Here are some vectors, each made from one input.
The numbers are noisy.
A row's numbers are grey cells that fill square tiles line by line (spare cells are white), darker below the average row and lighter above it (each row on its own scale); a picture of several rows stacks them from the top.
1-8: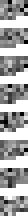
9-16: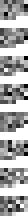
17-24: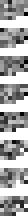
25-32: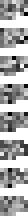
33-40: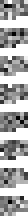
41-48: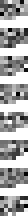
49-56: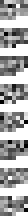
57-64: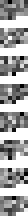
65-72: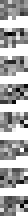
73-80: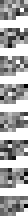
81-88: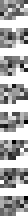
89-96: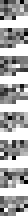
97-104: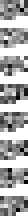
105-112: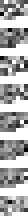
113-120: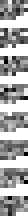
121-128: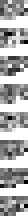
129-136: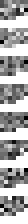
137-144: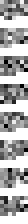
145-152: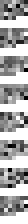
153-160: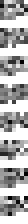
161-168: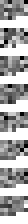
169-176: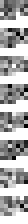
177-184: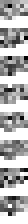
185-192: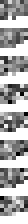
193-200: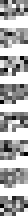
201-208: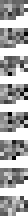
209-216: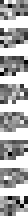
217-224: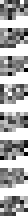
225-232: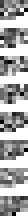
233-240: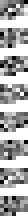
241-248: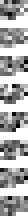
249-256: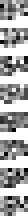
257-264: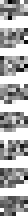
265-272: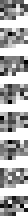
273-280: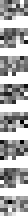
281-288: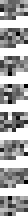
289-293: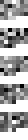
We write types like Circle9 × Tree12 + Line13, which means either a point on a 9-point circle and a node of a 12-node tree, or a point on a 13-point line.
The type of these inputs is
Bool × Bool × Bool × Bool × (Tree12 + Unit).
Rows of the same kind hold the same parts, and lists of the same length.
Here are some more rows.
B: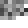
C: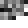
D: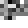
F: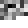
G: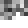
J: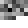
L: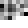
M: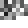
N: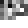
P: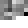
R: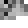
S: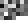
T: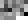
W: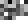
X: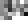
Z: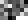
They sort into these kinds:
B, F, M, N, R
C, D, G, J, L, P, S, T, W, X, Z

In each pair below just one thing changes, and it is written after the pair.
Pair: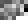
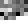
the node of the tree
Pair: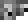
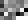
the node of the tree
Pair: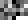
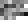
the node of the tree
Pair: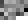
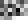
the node of the tree
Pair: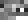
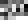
one of the four true/false values
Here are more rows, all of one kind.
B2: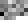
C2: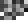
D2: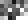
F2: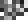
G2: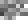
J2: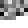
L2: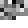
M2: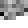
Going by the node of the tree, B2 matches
J2 and M2.
